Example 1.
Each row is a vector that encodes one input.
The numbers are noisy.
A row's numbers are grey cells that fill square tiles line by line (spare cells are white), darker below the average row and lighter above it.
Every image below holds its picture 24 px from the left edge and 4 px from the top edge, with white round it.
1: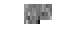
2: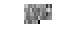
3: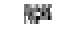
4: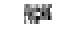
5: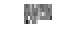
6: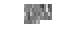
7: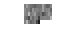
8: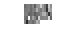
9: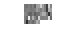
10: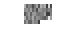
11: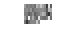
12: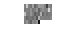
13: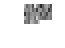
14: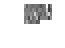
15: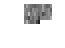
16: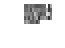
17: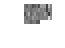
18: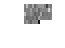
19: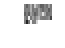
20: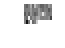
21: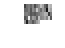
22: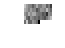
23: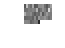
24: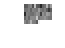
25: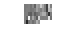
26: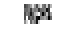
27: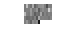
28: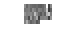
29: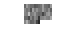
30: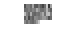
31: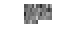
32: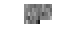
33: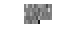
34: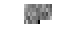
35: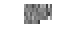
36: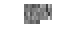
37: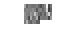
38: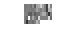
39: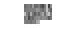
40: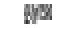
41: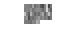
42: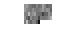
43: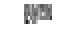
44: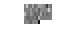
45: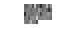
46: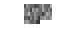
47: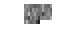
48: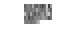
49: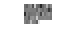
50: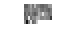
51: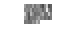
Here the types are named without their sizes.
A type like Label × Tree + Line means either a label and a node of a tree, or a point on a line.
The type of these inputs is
Bool × Bool × Bool + Unit.
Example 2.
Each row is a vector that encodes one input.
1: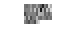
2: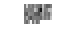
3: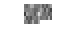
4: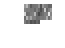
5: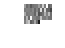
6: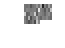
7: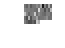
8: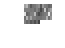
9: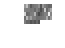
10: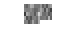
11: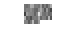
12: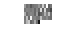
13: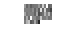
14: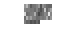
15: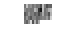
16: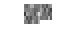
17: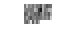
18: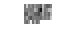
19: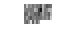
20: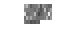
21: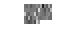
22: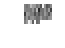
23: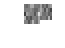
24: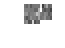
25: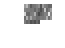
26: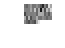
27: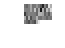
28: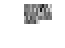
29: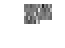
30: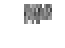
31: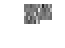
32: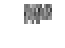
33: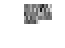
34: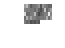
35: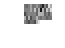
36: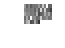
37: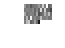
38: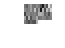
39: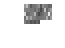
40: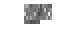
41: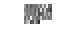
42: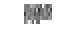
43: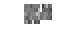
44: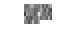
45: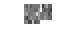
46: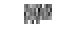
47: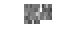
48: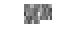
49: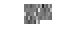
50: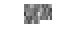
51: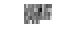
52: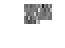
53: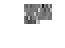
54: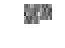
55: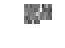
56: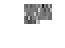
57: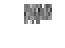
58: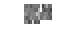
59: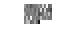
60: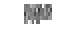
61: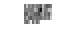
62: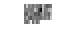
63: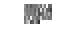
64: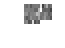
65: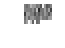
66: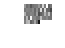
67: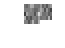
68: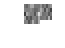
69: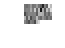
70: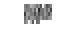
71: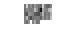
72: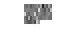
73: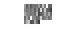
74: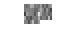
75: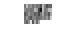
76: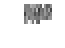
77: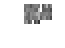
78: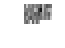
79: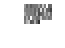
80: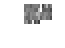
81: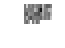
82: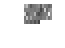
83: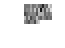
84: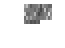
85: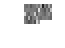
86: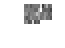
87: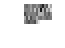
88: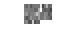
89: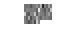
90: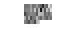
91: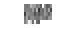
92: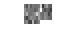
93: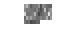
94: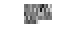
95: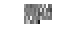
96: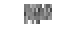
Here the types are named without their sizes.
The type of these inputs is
Bool × Bool × Bool.
